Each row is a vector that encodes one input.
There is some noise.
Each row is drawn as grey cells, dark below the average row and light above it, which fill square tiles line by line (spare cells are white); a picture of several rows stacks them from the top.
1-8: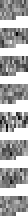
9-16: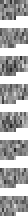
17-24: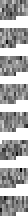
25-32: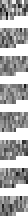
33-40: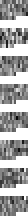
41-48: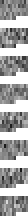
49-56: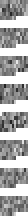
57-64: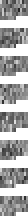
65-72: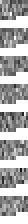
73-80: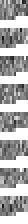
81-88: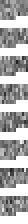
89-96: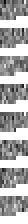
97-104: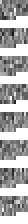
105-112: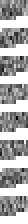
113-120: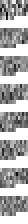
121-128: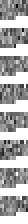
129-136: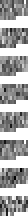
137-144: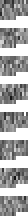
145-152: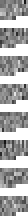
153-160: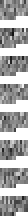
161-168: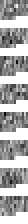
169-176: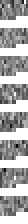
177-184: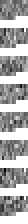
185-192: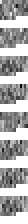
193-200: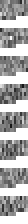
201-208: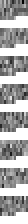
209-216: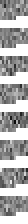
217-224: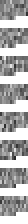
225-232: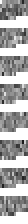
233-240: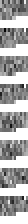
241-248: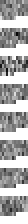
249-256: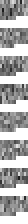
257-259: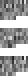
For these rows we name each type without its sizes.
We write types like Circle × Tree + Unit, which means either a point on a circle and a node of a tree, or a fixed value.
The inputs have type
List(Label × Line).
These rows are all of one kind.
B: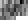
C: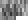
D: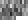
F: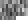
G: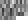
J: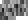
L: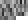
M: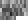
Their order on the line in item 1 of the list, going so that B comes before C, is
F, B, C, M, D, J, G, L.
